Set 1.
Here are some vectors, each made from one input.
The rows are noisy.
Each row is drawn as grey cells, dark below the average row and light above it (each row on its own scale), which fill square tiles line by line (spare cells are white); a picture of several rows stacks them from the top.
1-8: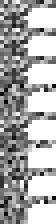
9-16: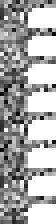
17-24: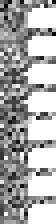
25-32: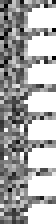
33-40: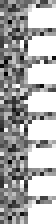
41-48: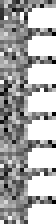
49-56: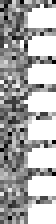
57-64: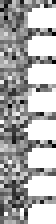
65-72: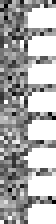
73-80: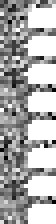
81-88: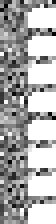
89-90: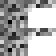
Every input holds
a point on a 5-point circle.
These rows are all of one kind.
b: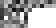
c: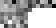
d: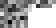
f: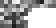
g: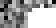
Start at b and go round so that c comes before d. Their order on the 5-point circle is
b, c, f, g, d.
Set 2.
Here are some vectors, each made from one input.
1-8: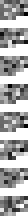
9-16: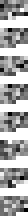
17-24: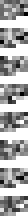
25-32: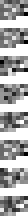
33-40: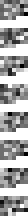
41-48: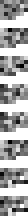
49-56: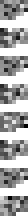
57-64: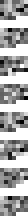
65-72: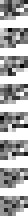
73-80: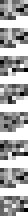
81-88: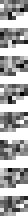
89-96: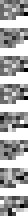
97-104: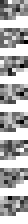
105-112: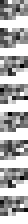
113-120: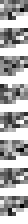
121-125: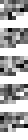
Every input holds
three true/false values.
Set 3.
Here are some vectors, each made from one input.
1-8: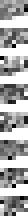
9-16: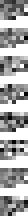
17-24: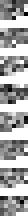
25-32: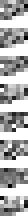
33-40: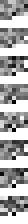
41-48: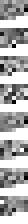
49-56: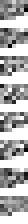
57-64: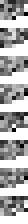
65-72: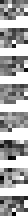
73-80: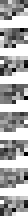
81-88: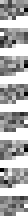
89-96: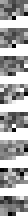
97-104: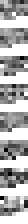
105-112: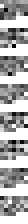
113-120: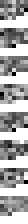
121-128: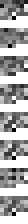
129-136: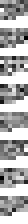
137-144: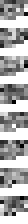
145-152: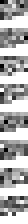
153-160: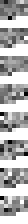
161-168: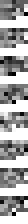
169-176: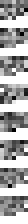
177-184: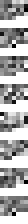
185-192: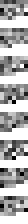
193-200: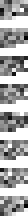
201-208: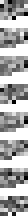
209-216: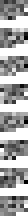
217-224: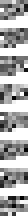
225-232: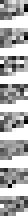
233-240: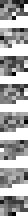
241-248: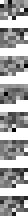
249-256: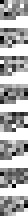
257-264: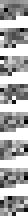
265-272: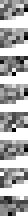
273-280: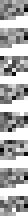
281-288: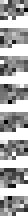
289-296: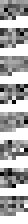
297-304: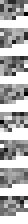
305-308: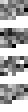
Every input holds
one of 8 labels.
